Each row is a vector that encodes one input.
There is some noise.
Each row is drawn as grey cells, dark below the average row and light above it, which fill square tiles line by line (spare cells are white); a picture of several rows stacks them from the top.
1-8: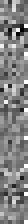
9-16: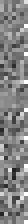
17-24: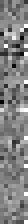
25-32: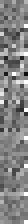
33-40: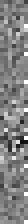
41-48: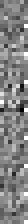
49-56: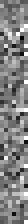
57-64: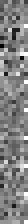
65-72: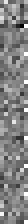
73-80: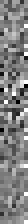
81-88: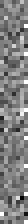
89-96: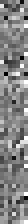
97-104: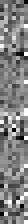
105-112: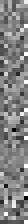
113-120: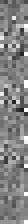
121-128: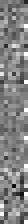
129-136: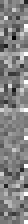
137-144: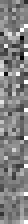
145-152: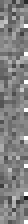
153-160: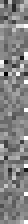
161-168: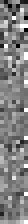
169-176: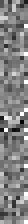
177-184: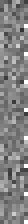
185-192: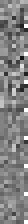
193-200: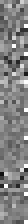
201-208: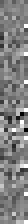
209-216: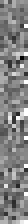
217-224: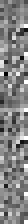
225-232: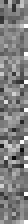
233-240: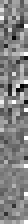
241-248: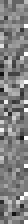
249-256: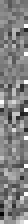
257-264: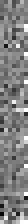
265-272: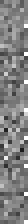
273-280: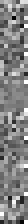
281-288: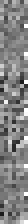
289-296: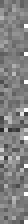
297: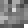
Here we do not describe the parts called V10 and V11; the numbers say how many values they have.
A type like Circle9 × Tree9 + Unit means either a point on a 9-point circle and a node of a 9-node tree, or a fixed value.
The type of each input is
Bool × Line6 × Line9 + V10 × V11.
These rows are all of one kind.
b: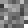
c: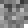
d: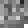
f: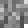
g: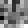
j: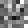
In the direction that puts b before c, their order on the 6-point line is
g, b, d, j, c, f.
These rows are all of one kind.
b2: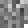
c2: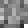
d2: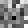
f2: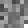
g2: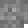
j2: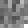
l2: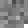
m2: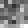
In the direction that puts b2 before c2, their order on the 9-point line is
b2, c2, g2, j2, m2, d2, l2, f2.
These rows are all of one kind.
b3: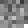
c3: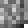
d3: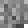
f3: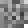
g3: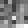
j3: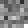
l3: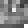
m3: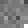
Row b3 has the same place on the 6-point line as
c3 and d3.
